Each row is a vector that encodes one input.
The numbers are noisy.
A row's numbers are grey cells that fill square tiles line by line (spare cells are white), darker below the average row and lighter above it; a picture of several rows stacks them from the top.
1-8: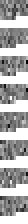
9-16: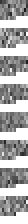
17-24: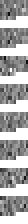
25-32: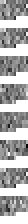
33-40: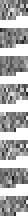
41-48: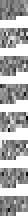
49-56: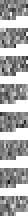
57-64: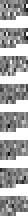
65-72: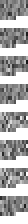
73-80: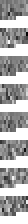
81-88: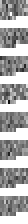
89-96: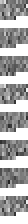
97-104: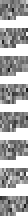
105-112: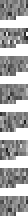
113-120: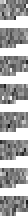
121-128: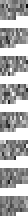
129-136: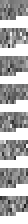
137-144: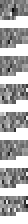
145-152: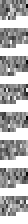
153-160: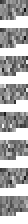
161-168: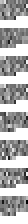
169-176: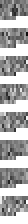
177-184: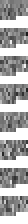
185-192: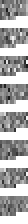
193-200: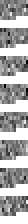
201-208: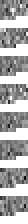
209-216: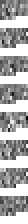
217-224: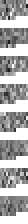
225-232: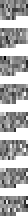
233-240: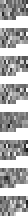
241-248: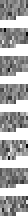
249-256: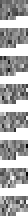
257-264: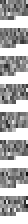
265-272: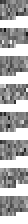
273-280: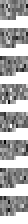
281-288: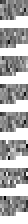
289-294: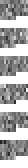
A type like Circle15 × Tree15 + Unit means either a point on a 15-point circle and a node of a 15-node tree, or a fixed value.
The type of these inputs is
Circle6 × List2(Line7).
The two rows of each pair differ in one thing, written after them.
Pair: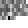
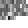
the place on the 7-point line in item 2 of the list
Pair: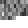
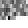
the place on the 6-point circle
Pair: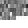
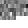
the place on the 7-point line in item 2 of the list
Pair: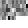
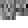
the place on the 6-point circle
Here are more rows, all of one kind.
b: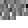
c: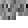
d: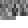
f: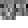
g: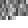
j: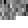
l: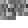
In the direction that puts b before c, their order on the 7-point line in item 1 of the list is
j, b, g, d, l, c, f.
